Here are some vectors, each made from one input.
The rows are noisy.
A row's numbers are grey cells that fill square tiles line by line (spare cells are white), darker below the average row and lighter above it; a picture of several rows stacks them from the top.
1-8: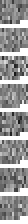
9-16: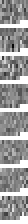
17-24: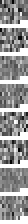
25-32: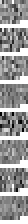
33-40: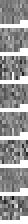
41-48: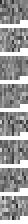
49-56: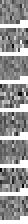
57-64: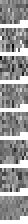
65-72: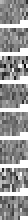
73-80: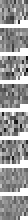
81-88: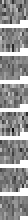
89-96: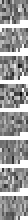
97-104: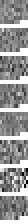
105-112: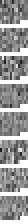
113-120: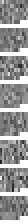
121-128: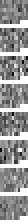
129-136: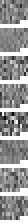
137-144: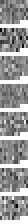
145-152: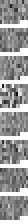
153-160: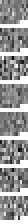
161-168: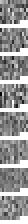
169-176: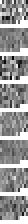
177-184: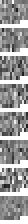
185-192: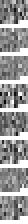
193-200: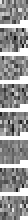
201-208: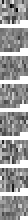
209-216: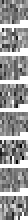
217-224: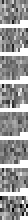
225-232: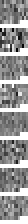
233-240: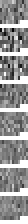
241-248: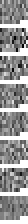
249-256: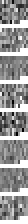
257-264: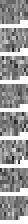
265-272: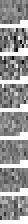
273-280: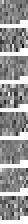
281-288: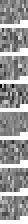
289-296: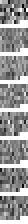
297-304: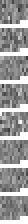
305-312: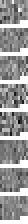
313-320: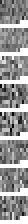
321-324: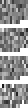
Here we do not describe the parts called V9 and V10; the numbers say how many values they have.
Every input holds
either three true/false values, or a value of V9 and a value of V10, or a list of up to three points on a 5-point line.
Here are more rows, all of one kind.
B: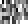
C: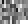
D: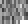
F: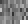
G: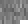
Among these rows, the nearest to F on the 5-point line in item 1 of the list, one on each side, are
C and G.
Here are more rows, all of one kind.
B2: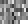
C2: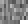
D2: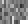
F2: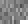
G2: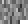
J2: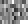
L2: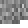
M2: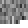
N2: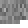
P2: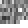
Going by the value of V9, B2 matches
D2, F2, G2 and J2.
